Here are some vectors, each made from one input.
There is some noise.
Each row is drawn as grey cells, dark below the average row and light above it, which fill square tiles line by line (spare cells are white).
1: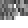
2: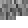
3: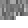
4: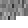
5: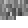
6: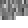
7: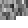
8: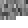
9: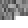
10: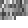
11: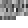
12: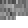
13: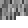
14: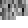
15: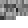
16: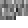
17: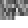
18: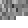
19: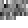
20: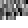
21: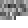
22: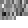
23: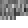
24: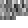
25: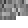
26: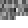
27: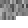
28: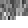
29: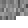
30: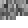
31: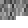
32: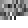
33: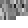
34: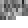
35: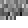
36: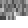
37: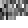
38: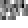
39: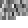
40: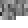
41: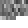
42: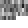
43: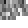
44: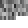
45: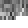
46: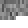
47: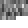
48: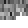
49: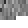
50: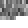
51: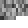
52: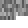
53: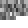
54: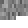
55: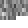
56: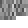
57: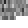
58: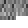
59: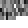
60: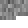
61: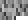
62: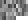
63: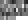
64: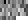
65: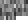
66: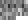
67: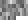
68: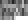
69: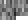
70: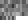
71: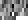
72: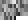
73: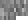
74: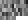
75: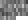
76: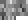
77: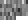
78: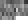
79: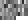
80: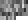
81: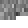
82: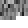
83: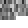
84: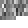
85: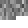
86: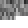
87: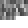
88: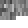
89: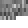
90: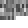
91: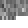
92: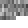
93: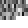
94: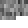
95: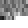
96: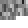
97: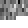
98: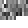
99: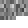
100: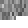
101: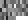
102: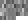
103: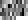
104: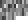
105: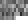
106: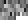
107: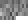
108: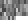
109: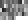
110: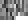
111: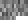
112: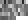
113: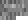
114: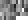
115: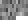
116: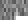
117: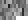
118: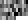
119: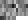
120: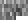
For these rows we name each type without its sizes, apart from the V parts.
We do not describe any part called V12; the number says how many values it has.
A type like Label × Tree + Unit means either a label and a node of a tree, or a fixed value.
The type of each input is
Bool × Bool × Bool × V12 + Line.
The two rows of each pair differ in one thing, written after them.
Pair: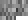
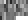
the value of V12
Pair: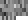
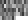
the value of V12
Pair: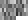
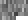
the value of V12
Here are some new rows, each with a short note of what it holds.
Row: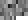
a point on a line
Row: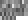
three true/false values and a value of V12
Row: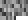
three true/false values and a value of V12
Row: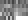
three true/false values and a value of V12
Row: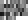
a point on a line
